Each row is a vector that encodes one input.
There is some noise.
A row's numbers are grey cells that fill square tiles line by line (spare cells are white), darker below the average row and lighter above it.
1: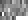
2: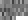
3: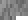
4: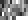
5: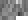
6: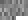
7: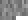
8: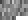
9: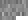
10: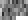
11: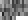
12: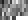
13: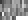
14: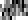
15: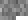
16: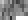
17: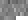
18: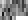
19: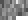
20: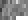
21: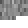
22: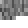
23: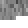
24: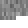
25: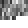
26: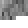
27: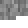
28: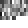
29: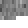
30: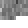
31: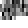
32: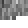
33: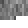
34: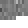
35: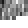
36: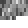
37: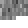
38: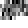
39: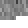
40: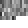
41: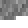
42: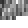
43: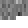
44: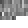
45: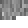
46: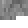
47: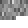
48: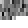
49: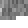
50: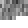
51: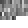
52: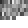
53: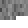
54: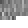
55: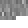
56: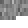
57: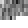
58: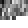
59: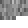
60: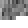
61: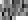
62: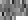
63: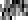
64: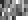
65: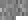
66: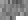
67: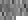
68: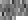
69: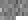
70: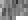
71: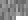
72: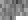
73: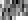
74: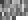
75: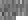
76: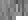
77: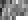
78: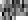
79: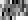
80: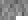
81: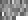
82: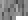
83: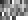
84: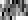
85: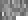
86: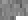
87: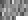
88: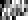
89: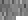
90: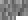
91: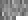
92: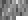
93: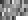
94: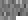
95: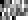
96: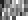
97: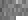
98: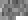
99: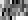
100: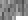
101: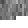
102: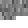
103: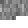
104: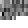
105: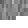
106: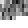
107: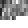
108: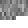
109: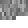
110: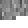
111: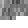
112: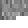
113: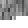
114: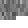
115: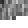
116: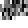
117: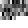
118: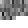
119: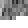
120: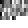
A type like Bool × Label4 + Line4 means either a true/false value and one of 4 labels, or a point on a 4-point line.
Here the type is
Bool × Bool × Bool × (Label6 + Line4).
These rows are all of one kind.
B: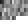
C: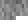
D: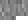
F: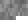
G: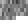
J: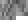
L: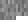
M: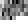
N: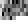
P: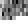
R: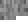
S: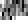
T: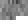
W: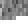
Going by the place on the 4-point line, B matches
F, L, R and S.
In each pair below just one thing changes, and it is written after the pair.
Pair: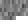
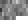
the label
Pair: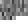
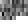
the label
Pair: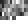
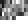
one of the three true/false values
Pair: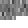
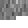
the label
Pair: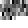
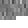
one of the three true/false values
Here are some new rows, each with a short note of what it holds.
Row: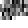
one of 6 labels and three true/false values
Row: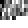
one of 6 labels and three true/false values
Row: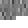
one of 6 labels and three true/false values
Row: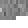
a point on a 4-point line and three true/false values
